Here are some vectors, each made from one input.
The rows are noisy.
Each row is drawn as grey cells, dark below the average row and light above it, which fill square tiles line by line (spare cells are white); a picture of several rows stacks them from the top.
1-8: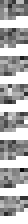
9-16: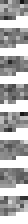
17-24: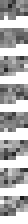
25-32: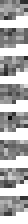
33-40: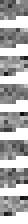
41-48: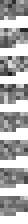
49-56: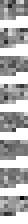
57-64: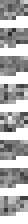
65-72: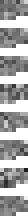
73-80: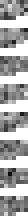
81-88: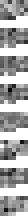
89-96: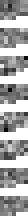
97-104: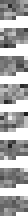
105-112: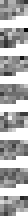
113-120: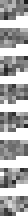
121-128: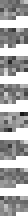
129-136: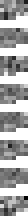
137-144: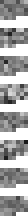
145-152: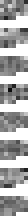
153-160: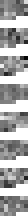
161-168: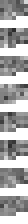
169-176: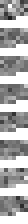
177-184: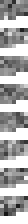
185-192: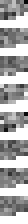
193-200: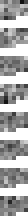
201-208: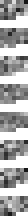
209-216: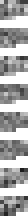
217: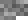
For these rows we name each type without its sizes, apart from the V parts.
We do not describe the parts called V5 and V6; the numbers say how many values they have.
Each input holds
a point on a line, a true/false value and a value of V6, together with either a point on a line, or a value of V5.
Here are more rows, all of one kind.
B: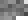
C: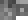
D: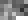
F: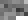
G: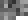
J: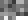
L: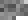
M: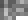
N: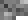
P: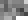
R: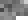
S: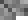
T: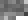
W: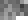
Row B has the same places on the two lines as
F, P and T.
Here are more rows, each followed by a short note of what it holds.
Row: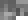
a point on each of two lines, a true/false value and a value of V6
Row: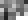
a point on a line, a true/false value, a value of V5 and a value of V6
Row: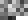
a point on a line, a true/false value, a value of V5 and a value of V6
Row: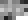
a point on a line, a true/false value, a value of V5 and a value of V6
